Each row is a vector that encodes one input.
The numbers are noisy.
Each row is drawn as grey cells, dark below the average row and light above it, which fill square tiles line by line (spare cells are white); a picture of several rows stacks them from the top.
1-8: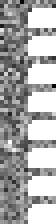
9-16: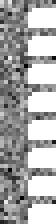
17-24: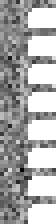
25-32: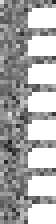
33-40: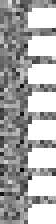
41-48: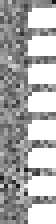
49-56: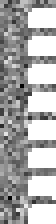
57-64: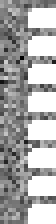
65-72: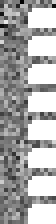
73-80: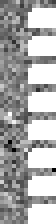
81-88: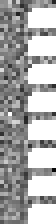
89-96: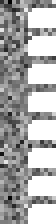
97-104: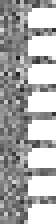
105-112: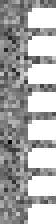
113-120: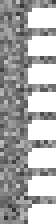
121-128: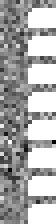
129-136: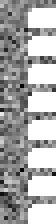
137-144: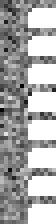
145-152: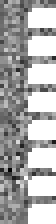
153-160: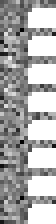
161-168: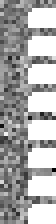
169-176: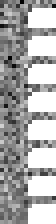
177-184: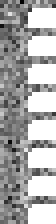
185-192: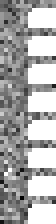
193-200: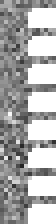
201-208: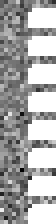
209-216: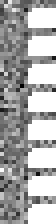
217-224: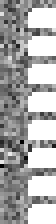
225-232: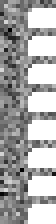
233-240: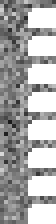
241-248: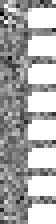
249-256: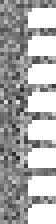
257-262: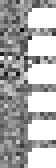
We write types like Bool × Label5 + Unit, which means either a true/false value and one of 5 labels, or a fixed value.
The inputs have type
Line10.
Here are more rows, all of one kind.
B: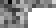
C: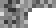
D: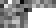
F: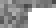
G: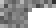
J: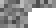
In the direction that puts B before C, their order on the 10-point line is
B, C, J, G, F, D.
